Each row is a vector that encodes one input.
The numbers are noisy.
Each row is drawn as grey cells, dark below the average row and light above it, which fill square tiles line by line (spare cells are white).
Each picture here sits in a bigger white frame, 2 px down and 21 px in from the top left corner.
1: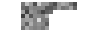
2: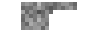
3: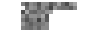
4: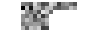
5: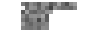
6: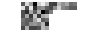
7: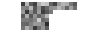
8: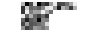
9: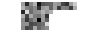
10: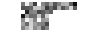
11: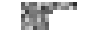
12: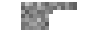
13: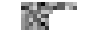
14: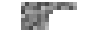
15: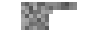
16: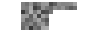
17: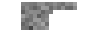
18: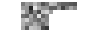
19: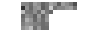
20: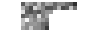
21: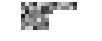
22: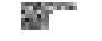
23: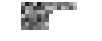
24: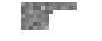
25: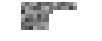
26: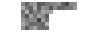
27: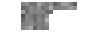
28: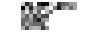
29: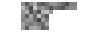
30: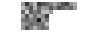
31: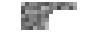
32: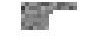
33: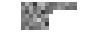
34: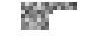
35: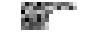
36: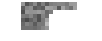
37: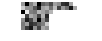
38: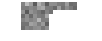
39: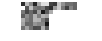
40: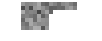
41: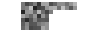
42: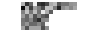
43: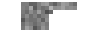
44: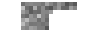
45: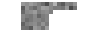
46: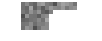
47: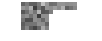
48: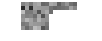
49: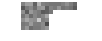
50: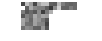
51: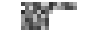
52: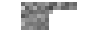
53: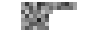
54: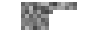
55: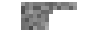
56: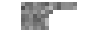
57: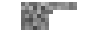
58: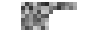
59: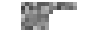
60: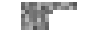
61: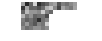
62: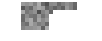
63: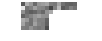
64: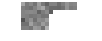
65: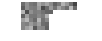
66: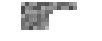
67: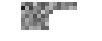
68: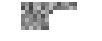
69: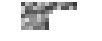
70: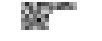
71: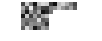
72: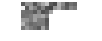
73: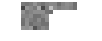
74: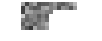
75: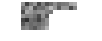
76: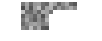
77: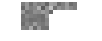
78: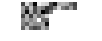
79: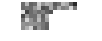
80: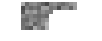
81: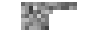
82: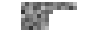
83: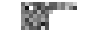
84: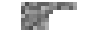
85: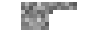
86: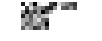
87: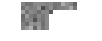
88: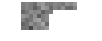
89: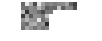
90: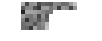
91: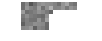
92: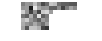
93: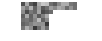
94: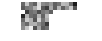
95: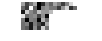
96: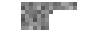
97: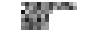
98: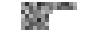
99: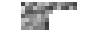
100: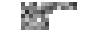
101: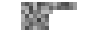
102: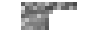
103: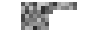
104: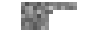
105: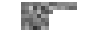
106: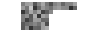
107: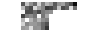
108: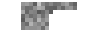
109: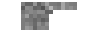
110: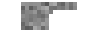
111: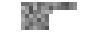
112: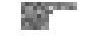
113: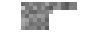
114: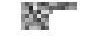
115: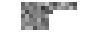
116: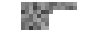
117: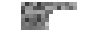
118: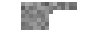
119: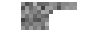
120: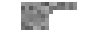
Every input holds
a list of up to three points on a 6-point line.
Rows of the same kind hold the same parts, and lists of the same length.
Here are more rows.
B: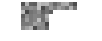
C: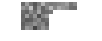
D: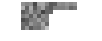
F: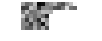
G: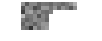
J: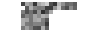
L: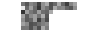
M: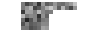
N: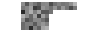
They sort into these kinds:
B, C, M
D, G, N
F
J, L

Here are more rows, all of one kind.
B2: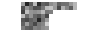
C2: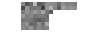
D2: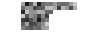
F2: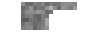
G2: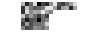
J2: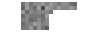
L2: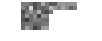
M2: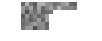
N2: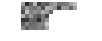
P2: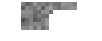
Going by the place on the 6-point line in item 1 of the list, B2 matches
C2 and D2.
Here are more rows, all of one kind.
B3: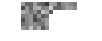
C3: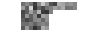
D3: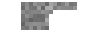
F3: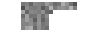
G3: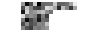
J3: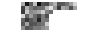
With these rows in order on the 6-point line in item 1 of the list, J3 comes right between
F3 and G3.
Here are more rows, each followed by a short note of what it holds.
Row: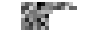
the empty list
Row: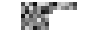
a list of three items
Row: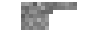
a list of two items
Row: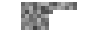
a list of three items
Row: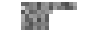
a list of one item
